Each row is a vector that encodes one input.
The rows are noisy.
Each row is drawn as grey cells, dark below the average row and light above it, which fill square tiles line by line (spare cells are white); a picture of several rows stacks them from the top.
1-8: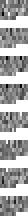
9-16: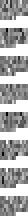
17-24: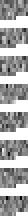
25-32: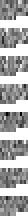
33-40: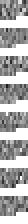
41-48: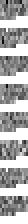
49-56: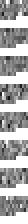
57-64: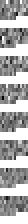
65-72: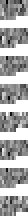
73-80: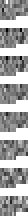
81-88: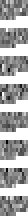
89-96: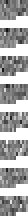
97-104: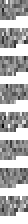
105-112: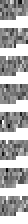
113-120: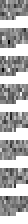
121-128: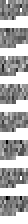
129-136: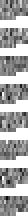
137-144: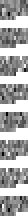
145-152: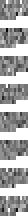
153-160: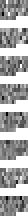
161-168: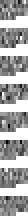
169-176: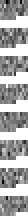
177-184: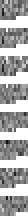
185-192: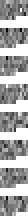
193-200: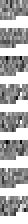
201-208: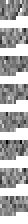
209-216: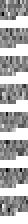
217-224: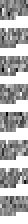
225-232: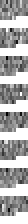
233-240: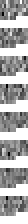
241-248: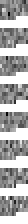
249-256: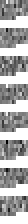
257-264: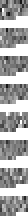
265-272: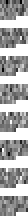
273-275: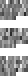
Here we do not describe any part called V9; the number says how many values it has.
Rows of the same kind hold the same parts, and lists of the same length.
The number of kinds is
4.
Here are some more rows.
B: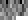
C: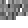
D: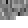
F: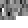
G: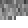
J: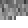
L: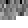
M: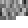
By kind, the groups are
B, G, J, L
C
D
F, M

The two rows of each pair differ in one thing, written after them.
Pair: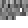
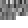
the label
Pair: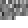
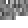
the label
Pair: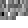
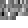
the value of V9
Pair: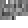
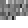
the label
